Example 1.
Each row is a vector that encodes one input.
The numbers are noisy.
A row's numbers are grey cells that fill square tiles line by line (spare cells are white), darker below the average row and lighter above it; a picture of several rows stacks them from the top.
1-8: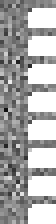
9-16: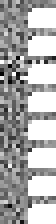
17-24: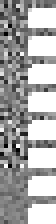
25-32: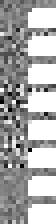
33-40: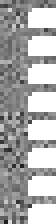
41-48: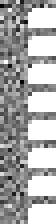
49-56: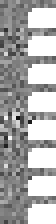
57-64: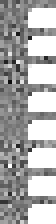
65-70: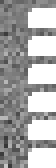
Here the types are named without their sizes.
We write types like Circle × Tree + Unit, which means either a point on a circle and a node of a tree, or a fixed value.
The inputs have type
Line × (Tree + Unit).
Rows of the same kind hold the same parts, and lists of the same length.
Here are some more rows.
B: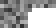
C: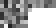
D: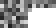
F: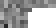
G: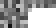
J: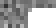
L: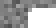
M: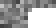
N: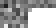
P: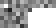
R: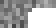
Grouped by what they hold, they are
B, D, F, G, J, L, P
C, M, N, R

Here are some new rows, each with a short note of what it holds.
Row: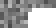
a point on a line and a node of a tree
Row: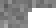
a point on a line
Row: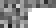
a point on a line and a node of a tree
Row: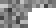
a point on a line
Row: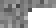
a point on a line
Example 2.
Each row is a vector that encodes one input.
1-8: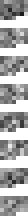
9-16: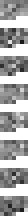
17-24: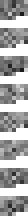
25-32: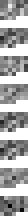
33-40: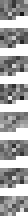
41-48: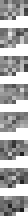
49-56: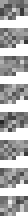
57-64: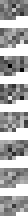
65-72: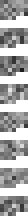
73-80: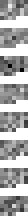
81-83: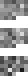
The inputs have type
Bool × Bool × Bool + Circle10.
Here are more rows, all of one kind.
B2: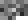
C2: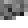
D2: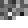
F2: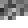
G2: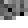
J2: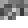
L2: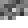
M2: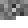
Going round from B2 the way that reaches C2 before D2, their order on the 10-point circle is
B2, F2, J2, L2, C2, G2, D2, M2.
